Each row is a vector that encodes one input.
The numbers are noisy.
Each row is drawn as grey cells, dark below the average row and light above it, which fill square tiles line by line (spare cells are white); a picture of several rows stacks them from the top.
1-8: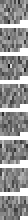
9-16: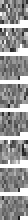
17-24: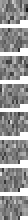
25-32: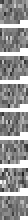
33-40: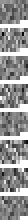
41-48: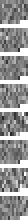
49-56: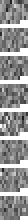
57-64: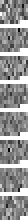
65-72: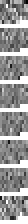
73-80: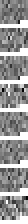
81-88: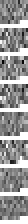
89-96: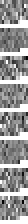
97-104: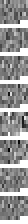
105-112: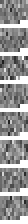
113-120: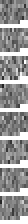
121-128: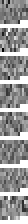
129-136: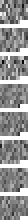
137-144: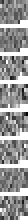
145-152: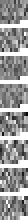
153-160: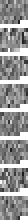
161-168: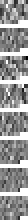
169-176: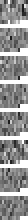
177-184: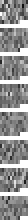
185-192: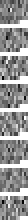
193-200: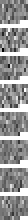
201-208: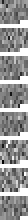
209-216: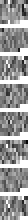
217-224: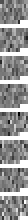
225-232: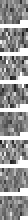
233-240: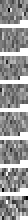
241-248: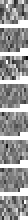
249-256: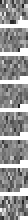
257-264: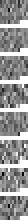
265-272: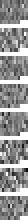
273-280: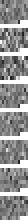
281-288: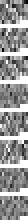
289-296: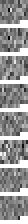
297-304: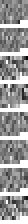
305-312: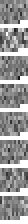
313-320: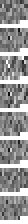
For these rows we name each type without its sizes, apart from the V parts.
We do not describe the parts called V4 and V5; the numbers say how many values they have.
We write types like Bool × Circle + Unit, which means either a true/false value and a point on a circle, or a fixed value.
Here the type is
Circle × (Line + V4) × V5 + Label.
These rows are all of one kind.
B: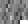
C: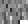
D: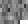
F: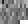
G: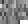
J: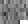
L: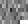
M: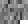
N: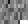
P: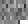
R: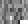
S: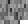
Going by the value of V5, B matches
D and J.
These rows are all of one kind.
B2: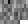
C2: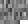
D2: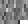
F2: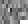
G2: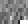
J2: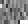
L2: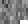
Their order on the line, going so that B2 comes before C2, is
G2, L2, B2, C2, J2, D2, F2.
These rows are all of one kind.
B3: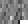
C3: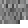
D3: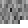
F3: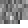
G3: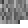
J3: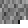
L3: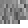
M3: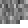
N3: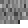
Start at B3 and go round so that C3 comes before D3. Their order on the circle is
B3, G3, N3, C3, D3, L3, F3, M3, J3.
